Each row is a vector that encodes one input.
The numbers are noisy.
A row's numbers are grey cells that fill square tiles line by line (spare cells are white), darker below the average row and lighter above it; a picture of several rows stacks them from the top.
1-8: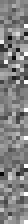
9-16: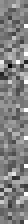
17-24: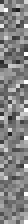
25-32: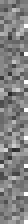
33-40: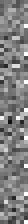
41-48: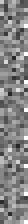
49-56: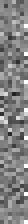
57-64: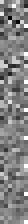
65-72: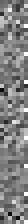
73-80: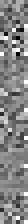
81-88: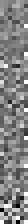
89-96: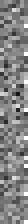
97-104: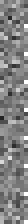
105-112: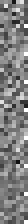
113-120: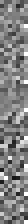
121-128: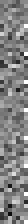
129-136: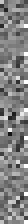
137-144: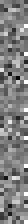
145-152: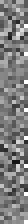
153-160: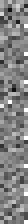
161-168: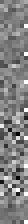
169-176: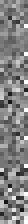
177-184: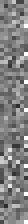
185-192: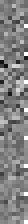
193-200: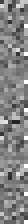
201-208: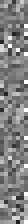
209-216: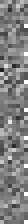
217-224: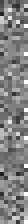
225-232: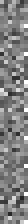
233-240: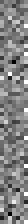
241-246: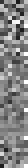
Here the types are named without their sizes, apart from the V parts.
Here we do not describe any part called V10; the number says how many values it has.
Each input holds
either a fixed value, or a node of a tree, or a true/false value and a value of V10.
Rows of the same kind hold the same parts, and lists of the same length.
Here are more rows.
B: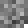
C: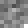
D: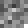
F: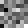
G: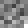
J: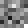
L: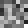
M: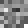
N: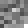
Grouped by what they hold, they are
B, J, M
C, D, F, G, N
L

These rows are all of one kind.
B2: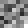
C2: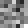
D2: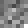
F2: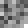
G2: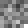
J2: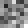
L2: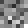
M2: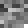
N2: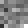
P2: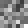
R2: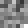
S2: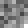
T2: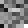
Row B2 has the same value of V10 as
J2 and S2.
